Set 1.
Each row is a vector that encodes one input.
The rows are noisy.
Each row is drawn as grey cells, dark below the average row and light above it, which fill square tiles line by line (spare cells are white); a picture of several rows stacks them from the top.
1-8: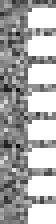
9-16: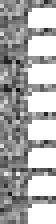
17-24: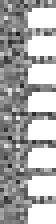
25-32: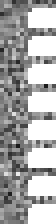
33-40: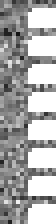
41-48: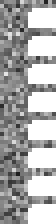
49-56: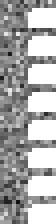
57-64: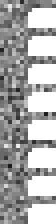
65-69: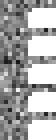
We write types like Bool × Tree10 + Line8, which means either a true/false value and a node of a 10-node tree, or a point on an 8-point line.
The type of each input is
Bool × Label6.
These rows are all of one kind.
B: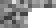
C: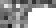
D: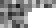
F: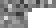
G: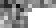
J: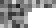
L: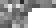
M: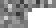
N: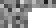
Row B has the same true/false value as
C and L.
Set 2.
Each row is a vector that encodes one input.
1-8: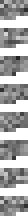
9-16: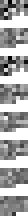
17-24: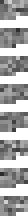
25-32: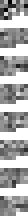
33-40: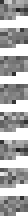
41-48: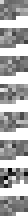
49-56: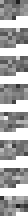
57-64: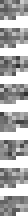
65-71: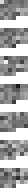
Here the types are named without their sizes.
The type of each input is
List(Line).
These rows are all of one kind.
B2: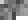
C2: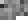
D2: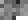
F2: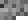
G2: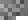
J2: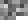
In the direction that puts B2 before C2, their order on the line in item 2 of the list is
B2, C2, J2, F2, D2, G2.
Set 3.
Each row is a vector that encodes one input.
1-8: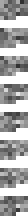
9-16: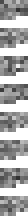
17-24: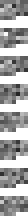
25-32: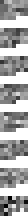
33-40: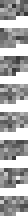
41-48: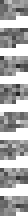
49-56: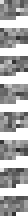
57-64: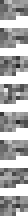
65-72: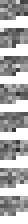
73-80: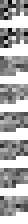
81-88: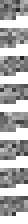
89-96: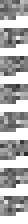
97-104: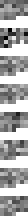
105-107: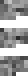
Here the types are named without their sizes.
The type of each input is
List(Line).
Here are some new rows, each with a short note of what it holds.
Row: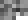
a list of one item
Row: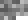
a list of one item
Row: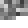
a list of two items
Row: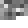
a list of two items
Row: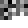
the empty list
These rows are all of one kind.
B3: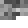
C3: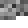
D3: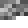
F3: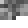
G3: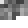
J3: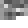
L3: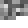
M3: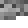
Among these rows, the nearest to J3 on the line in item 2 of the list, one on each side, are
B3 and M3.
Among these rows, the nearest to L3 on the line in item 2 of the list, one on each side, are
C3 and F3.
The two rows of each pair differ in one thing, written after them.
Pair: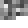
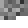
the place on the line in item 1 of the list
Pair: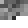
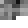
the place on the line in item 2 of the list
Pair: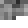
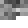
the place on the line in item 1 of the list
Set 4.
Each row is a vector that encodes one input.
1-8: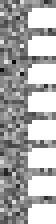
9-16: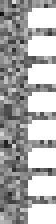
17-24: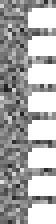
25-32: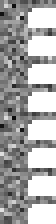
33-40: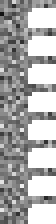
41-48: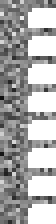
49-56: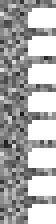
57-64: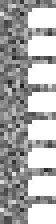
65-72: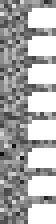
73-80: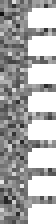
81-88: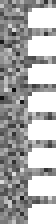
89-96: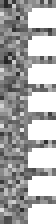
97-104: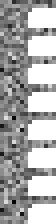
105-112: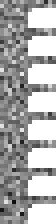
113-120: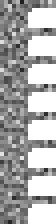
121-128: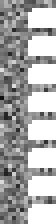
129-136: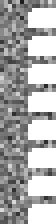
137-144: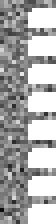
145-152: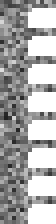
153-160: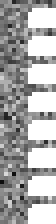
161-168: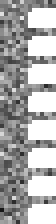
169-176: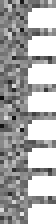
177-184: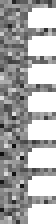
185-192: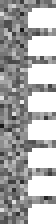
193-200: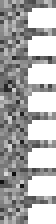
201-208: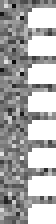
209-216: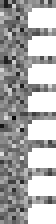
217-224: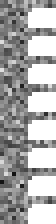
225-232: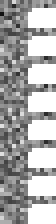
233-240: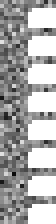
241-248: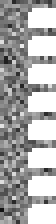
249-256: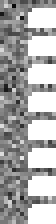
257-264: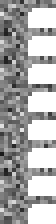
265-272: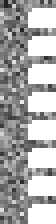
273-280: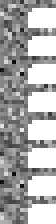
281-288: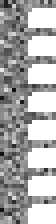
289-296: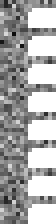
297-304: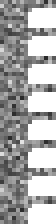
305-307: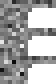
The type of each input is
Bool × Label6.
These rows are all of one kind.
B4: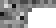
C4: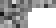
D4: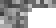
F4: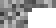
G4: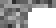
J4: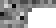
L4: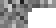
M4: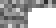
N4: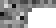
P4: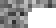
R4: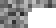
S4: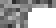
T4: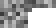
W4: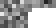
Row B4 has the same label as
G4, J4, N4 and S4.
